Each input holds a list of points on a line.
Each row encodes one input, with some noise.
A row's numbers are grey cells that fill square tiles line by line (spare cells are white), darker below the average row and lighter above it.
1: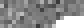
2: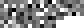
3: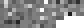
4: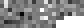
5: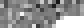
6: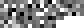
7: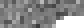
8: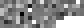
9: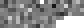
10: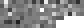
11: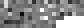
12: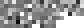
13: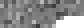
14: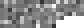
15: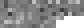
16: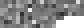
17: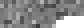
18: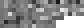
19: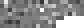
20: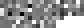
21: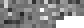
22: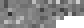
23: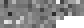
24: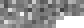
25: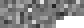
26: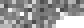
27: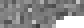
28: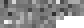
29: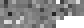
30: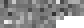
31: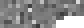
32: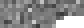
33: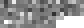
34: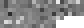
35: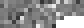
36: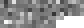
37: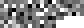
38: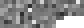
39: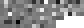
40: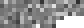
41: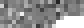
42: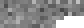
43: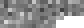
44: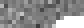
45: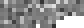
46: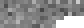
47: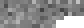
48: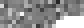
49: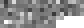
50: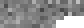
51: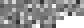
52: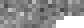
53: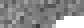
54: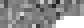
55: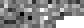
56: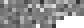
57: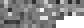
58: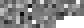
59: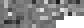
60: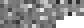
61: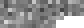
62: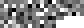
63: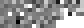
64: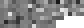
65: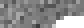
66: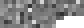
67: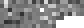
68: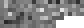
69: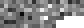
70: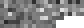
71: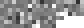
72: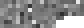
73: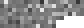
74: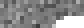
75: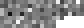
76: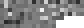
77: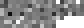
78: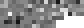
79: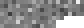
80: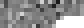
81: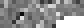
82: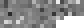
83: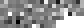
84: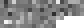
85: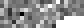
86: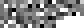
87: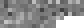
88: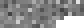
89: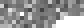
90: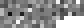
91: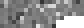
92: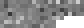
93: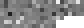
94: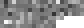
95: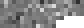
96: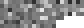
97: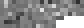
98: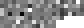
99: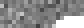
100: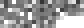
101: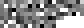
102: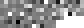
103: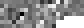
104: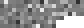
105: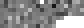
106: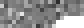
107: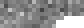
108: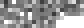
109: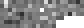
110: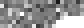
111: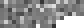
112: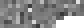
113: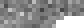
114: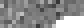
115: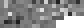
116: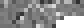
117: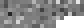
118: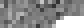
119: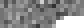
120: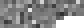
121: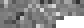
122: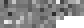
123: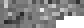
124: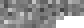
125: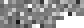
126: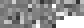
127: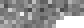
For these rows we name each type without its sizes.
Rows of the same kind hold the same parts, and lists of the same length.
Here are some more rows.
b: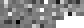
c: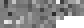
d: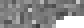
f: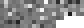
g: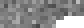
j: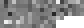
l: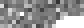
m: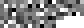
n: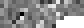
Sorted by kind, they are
b, f, n
c, d, g, j, l
m

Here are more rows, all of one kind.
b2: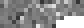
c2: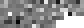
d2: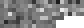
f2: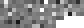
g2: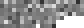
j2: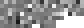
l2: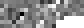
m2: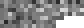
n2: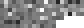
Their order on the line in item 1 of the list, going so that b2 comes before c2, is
l2, g2, b2, j2, f2, c2, n2, d2, m2.
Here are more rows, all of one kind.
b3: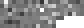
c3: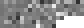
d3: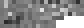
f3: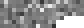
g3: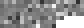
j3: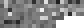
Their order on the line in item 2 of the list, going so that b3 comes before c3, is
f3, b3, j3, g3, d3, c3.
